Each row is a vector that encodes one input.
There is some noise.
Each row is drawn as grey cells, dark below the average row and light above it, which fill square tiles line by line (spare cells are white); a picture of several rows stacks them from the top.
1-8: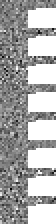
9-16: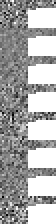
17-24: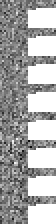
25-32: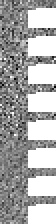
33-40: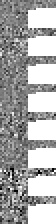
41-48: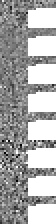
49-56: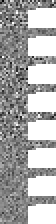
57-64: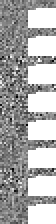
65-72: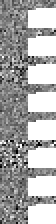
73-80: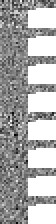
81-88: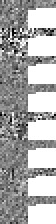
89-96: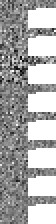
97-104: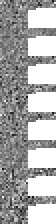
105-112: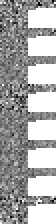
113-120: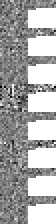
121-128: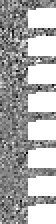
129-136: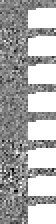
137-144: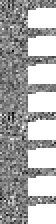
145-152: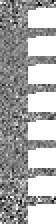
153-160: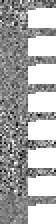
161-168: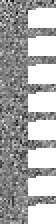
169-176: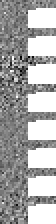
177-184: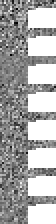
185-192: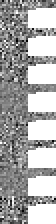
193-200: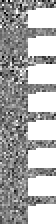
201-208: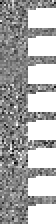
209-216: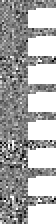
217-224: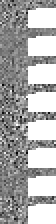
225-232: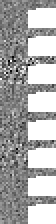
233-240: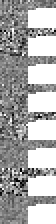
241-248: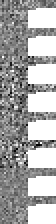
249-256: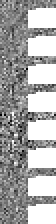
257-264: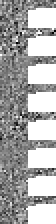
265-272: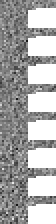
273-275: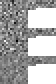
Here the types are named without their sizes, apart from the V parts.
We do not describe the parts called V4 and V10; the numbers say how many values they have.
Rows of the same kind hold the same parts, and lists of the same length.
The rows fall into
3 kinds.
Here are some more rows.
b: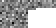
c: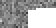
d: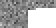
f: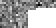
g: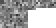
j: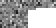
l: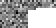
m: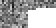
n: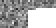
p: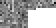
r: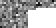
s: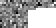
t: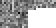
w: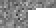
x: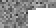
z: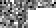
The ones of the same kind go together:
b, f, j, s
c, d, g, n, p, t, w, x
l, m, r, z

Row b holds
a point on each of two lines.
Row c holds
a point on a circle and a value of V10.
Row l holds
a point on a line and a value of V4.
